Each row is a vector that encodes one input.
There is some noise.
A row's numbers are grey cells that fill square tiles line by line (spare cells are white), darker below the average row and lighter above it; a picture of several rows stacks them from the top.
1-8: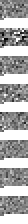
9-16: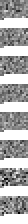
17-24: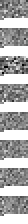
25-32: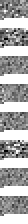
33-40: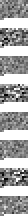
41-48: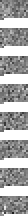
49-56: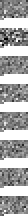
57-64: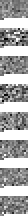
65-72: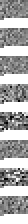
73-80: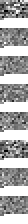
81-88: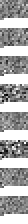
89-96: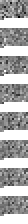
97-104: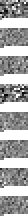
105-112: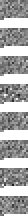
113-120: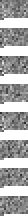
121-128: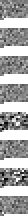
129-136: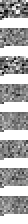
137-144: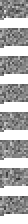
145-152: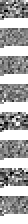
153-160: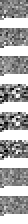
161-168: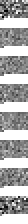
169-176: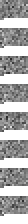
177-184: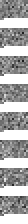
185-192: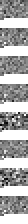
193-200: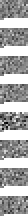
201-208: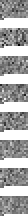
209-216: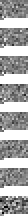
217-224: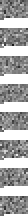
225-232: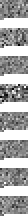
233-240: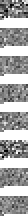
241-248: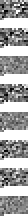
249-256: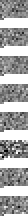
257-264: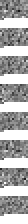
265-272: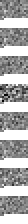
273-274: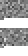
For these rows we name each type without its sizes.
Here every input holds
either a node of a tree, or a list of items, each a point on a line and a true/false value.
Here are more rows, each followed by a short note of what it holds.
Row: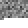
a list of one item
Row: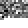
a node of a tree
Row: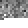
a list of two items
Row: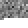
a list of one item
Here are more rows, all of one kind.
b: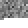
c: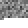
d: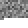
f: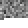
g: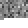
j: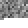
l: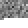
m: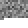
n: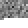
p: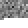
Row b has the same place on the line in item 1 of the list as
l, n and p.
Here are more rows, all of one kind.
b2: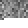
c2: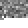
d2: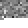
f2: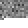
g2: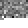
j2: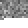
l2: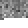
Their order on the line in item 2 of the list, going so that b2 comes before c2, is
l2, j2, d2, b2, g2, f2, c2.
